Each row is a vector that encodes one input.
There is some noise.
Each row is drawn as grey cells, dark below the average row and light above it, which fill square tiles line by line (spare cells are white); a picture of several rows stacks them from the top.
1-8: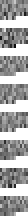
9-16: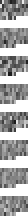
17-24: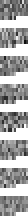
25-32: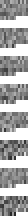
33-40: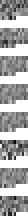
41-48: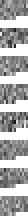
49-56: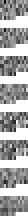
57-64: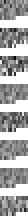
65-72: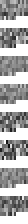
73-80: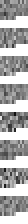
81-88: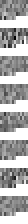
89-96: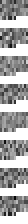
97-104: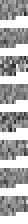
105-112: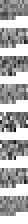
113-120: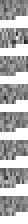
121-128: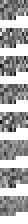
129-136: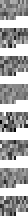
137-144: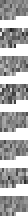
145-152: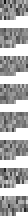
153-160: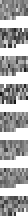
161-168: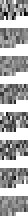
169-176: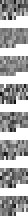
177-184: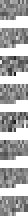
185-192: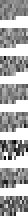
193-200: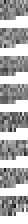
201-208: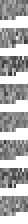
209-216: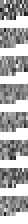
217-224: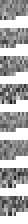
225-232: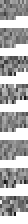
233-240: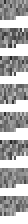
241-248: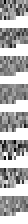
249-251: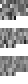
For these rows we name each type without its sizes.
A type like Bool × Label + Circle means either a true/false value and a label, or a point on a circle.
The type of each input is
Label + Tree.
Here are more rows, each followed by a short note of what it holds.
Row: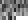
a label
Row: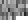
a node of a tree
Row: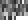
a label
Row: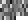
a label
